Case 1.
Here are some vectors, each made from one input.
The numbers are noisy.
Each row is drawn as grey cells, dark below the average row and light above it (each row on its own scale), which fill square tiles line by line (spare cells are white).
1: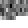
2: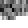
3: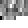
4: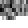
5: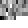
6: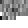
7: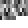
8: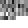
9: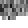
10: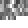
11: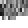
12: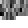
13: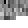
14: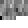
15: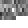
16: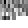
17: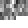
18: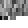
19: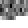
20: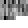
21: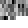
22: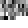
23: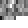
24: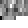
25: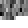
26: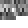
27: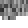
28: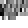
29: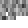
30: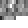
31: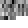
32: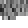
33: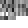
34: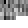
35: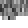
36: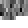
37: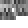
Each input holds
a point on a 5-point line, together with either a point on a 5-point circle, or a fixed value.
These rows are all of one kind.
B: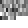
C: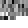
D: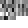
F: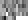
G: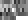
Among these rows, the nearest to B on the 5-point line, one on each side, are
D and F.
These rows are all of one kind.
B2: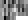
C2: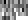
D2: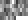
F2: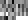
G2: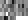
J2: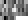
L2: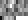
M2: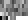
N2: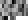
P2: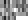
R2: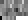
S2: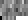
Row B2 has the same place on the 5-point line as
G2, M2, R2 and S2.
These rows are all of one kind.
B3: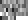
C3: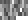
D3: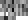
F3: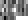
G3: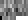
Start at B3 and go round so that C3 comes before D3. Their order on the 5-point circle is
B3, G3, C3, F3, D3.
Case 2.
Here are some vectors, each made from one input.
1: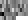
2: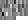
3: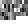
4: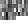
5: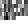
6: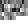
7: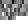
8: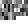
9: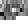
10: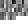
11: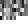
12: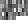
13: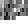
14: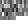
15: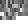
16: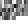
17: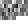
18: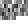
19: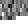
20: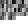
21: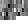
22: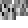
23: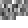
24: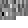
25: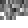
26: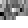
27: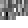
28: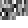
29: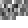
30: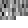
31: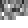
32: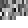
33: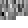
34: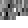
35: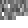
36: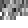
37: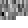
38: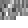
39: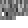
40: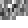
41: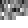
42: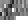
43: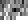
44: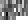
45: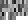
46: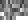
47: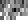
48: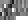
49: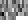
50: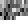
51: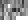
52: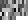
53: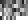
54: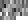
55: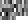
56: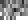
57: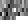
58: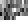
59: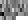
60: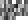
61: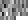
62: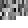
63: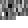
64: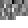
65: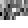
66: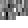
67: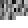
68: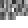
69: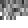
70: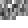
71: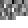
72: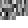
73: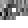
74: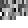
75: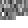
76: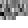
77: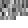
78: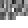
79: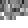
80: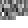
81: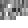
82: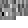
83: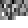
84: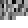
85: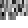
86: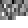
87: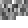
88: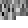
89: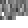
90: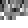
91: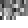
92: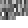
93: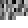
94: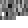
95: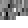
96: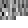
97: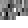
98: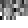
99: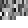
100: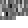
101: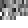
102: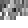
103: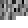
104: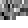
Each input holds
a point on a 10-point circle and a point on a 7-point line.
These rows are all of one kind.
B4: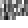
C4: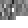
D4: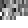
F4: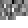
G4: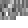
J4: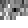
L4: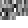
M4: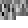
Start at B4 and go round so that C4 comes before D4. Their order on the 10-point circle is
B4, L4, C4, F4, J4, D4, G4, M4.
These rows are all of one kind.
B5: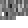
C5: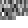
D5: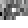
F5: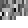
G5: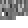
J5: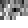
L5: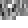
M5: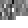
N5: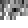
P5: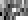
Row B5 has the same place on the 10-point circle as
C5 and G5.
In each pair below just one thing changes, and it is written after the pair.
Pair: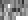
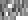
the place on the 10-point circle
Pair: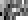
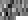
the place on the 10-point circle
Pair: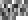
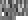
the place on the 10-point circle
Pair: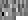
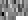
the place on the 7-point line
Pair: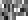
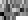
the place on the 7-point line
